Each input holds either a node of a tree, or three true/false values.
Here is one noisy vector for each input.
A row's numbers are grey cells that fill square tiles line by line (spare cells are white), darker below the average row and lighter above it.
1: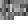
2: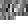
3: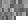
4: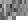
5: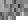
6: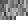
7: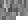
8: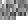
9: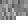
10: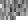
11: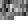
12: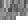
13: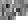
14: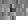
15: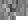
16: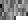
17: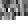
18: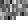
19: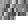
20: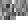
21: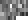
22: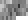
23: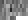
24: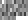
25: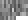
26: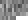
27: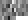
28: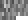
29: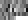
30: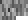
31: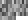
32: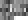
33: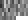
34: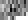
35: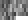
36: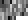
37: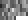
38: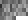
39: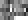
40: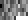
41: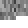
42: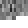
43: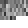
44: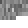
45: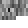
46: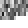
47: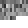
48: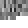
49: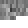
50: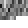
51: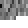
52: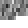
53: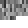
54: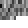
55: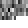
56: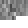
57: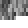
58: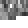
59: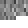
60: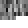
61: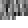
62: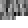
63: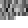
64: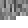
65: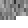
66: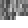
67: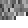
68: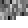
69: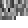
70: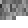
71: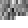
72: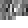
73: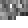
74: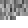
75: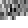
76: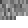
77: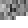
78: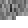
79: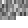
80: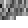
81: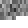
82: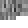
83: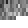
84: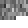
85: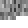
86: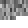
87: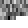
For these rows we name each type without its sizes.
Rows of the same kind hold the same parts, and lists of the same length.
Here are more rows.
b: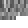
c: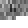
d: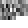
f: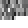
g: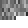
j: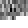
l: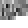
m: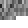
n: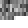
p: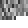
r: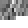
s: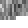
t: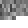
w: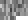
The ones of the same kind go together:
b, c, g, j, m, p, s, t, w
d, f, l, n, r

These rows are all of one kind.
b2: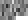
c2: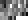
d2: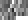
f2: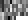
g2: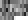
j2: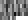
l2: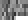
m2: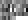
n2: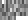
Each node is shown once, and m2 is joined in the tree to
d2 and g2.
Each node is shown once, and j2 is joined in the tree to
l2.
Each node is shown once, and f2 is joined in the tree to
c2 and d2.
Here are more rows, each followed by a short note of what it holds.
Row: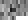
three true/false values
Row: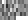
a node of a tree
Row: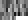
a node of a tree
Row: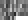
a node of a tree
